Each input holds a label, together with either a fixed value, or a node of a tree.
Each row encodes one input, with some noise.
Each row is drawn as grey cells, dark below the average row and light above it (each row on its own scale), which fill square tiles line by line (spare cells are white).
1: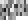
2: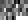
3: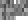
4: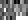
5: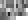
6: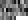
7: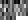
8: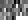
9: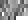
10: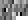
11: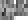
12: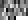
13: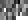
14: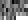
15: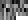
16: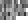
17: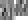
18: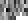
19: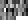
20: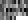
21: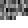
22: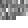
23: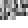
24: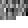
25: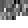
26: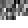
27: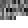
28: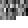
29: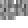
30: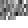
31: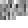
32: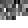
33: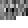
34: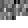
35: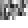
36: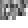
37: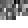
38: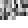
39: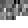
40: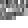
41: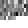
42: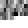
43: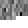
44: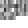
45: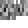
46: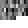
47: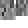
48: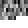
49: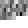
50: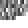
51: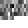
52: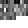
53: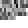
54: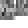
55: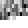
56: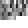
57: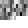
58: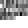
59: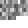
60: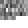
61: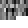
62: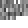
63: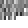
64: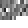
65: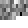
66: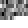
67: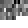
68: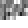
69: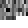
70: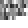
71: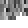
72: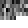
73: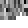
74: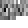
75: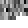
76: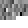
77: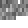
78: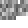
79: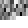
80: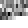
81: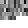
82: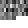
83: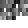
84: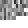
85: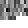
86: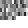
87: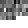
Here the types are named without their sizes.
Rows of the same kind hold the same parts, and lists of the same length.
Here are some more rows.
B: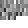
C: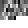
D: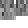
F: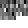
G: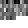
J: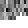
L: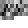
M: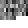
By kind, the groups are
B, D, L
C, F, G, J, M

